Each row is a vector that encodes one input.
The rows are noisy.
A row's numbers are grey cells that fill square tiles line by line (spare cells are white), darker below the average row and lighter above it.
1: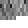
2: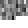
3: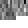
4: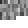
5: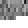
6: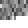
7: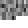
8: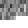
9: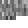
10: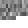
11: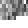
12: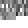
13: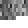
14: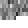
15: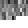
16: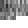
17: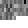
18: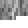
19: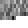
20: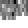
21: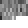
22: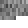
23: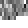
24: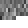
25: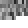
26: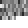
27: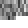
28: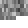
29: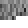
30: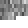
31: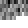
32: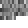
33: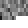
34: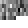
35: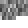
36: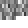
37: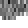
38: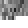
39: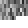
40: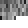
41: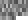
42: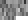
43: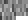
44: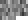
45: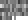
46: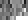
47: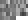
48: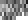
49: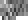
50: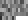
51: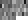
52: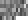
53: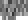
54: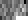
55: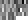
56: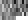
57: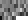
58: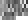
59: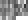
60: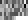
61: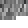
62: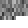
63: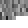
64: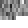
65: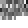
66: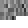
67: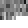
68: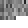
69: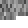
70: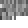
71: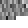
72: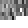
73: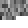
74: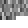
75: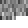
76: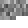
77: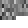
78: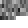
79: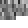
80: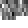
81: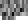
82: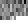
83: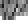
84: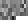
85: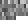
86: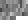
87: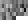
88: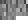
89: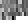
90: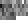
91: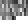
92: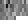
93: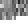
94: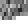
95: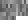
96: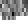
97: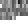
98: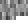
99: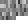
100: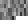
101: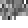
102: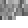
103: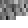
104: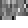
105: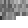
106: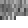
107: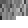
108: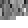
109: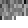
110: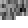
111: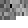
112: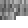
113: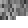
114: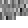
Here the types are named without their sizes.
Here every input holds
a node of a tree, together with either a point on a line, or a node of a tree.
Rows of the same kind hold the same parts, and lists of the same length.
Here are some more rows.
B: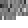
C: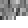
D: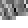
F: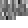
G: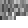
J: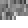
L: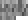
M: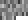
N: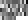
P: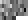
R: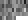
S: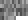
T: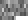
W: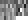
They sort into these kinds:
B, C, F, G, J, L, M, R, S, T
D, N, P, W

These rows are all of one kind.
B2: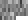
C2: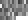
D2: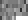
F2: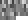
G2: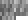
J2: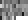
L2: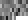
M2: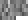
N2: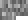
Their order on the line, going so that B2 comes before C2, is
J2, D2, M2, N2, B2, F2, G2, C2, L2.
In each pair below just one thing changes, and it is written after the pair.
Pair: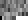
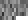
the place on the line
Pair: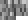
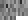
the node of the tree
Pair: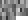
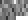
the place on the line
